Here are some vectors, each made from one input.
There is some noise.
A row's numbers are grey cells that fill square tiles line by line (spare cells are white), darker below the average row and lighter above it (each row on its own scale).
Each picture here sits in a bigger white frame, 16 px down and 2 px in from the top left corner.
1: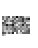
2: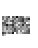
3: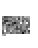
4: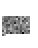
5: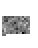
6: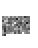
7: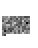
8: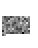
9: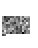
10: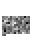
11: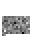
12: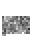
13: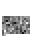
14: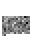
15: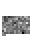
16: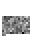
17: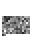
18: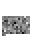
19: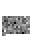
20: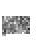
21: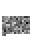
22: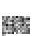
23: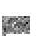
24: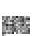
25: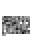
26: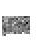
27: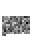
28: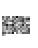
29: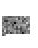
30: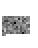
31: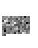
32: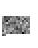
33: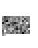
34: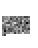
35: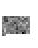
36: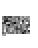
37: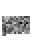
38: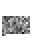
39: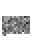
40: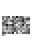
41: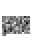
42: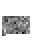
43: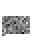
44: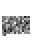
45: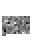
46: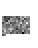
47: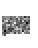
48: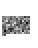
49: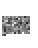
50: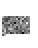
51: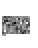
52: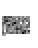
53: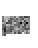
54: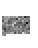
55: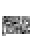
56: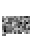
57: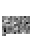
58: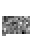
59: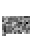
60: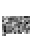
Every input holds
a true/false value, together with either a fixed value, or a node of an 8-node tree.
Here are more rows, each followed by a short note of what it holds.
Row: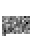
a node of an 8-node tree and a true/false value
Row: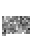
a true/false value
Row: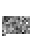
a node of an 8-node tree and a true/false value
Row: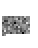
a node of an 8-node tree and a true/false value
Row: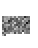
a node of an 8-node tree and a true/false value
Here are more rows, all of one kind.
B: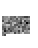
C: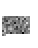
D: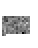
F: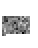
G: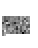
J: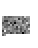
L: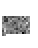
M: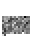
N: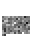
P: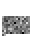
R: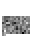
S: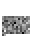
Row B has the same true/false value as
M and N.
